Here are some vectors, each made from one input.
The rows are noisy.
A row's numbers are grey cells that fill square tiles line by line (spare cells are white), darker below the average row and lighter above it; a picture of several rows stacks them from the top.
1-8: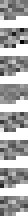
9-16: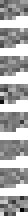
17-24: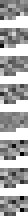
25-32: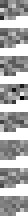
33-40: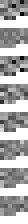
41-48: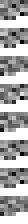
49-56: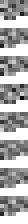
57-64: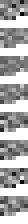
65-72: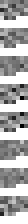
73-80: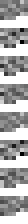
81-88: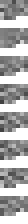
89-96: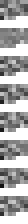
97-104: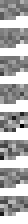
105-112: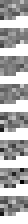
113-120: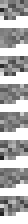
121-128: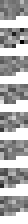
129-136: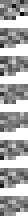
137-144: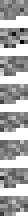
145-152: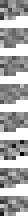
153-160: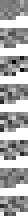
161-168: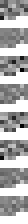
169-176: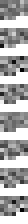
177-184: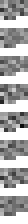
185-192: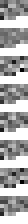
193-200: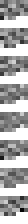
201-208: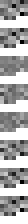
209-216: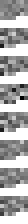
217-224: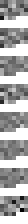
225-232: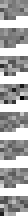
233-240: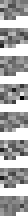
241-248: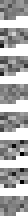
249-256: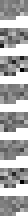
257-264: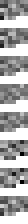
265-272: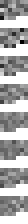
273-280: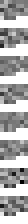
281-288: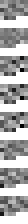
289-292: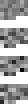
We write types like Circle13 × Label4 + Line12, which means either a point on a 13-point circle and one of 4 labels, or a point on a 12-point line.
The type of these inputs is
Line16.
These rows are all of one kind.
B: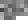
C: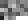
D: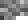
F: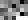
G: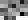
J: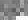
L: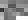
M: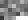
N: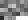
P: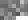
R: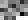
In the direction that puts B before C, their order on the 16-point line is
F, G, R, L, B, J, P, D, M, N, C.
